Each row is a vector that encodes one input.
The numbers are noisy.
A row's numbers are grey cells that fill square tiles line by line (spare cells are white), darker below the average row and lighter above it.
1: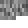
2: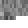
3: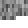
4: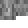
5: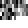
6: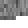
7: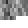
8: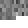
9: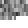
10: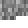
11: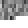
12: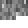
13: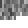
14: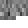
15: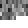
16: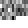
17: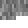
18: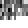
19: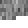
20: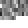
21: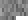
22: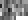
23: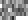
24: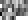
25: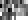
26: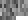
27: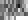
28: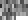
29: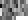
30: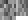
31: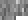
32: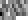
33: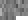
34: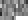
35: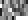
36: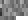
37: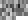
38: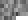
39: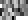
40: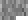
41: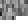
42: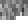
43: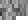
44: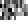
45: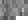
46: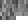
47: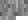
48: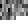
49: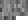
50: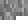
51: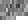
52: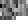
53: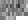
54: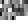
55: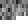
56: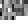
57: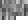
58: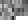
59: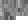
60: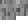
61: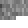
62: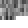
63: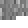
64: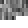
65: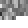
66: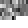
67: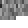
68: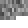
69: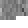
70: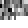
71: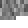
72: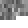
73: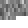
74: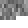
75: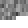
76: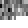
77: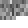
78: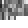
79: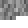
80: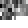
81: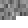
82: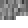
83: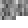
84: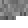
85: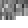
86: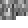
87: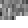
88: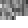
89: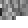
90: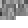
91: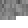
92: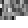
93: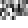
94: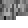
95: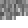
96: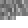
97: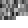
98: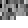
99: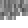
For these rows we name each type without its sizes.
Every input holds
a list of points on a line.
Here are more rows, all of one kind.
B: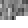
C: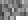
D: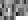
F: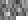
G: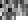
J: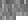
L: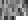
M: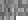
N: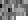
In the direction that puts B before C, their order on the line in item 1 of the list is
J, B, G, F, D, N, L, M, C.
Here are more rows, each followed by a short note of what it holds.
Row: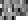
a list of three items
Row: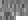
a list of one item
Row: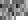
the empty list
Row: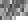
the empty list
